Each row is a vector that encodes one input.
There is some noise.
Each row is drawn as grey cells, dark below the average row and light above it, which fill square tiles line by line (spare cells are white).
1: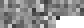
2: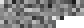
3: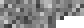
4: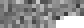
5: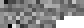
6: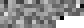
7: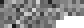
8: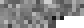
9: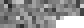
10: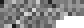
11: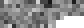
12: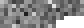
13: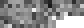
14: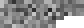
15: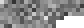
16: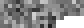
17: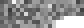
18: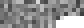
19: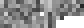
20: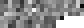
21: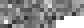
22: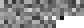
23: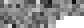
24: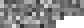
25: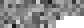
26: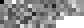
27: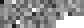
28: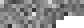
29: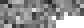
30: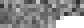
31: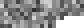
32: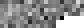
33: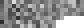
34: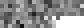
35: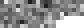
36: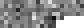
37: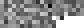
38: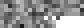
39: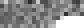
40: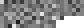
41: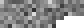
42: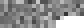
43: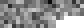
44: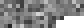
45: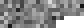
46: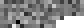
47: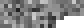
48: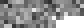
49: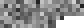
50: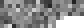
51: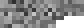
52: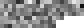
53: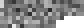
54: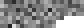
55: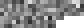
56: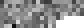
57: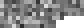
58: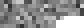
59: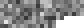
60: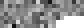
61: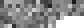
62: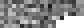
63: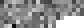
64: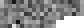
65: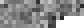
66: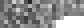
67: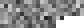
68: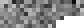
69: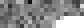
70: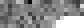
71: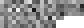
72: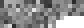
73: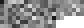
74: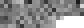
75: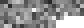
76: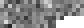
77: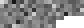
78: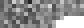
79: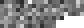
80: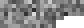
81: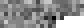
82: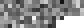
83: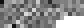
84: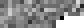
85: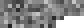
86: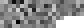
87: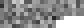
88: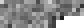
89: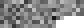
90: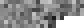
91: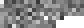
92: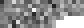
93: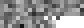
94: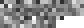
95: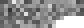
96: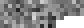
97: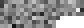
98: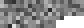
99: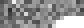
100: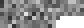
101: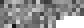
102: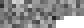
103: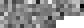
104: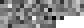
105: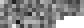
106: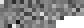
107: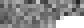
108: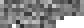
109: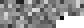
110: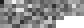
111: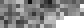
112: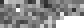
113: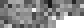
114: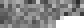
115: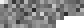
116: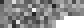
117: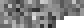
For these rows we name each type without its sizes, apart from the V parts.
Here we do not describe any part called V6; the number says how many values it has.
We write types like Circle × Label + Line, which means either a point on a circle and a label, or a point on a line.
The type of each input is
(Bool × Bool × Bool + V6) × Label × (Line × Line + Unit).
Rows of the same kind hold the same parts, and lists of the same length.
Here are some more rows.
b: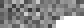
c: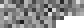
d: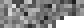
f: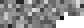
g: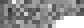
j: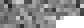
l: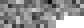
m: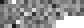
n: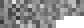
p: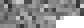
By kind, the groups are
b, g, m, n
c, d
f
j, l, p

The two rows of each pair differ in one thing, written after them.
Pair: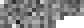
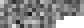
the place on one of the two lines
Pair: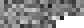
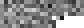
the place on one of the two lines
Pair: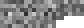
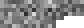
the place on one of the two lines
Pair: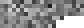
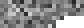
the place on one of the two lines
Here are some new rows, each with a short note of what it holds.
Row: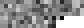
a label, a point on each of two lines and a value of V6
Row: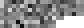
a label, a point on each of two lines and three true/false values
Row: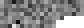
a label, a point on each of two lines and three true/false values
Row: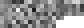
a label, a point on each of two lines and three true/false values
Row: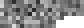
a label, a point on each of two lines and three true/false values
